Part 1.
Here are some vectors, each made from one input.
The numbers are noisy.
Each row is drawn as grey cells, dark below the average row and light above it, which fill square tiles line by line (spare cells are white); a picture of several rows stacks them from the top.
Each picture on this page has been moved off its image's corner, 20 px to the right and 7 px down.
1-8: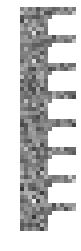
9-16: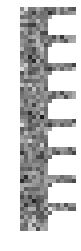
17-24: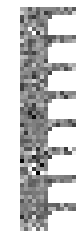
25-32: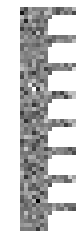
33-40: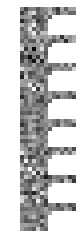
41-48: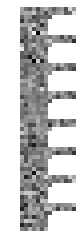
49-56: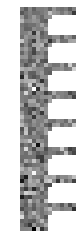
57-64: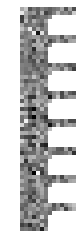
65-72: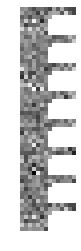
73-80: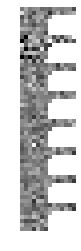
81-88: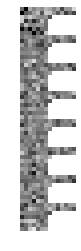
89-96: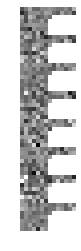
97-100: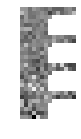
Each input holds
one of 10 labels and a true/false value.
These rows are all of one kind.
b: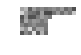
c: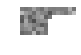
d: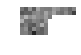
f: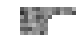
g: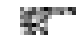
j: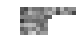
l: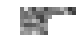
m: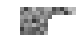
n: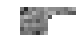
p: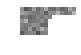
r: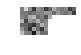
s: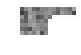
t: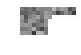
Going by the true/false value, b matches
c, m and p.
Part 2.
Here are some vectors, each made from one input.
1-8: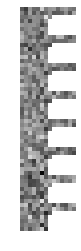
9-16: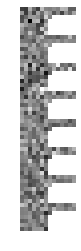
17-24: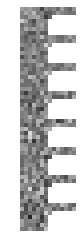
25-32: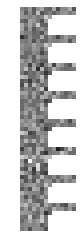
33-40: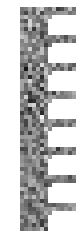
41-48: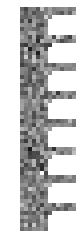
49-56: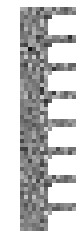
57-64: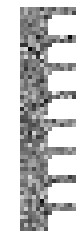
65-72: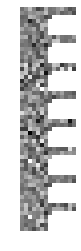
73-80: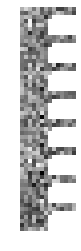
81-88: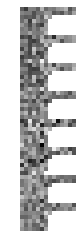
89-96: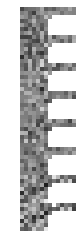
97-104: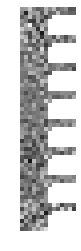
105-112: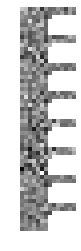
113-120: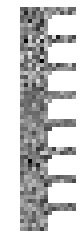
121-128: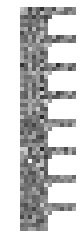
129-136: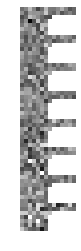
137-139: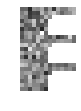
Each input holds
a true/false value, together with either a fixed value, or a node of an 18-node tree.
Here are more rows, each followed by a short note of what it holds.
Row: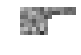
a node of an 18-node tree and a true/false value
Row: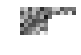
a true/false value
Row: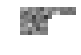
a node of an 18-node tree and a true/false value
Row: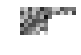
a true/false value
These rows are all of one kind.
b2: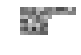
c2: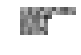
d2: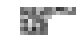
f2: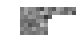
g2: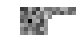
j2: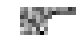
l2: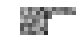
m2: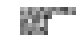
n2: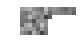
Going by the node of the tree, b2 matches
c2, m2 and n2.
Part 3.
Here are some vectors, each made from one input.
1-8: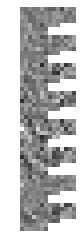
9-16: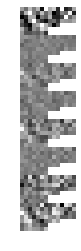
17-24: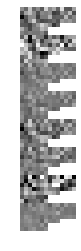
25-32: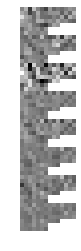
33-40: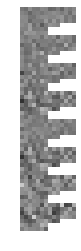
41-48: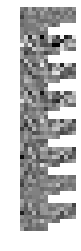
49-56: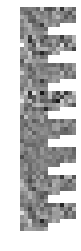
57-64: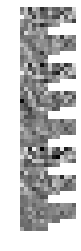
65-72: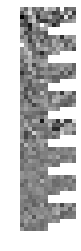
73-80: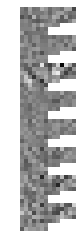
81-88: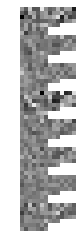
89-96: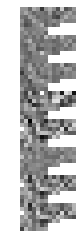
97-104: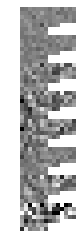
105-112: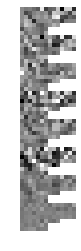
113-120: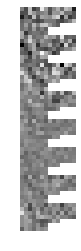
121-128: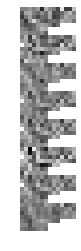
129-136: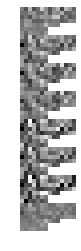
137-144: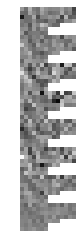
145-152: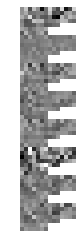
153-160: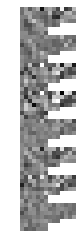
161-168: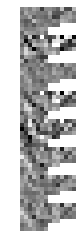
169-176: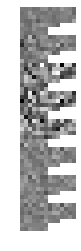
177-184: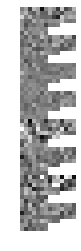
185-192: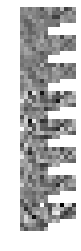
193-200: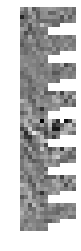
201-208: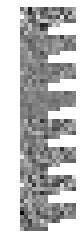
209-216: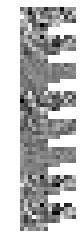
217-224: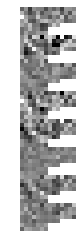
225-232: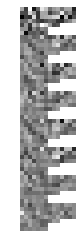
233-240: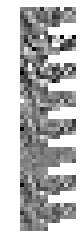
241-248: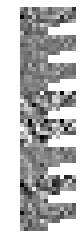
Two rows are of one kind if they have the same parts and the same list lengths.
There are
2 kinds of row.
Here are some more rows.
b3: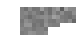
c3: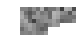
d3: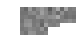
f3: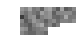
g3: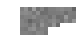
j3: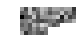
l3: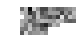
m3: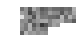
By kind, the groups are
b3, d3, m3
c3, f3, g3, j3, l3

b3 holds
one of 5 labels.
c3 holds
a point on an 11-point circle and one of 5 labels.
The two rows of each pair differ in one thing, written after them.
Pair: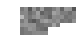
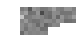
the label
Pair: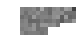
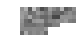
the place on the 11-point circle
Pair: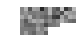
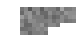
the place on the 11-point circle
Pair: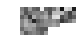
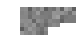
the label
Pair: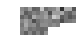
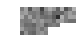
the place on the 11-point circle
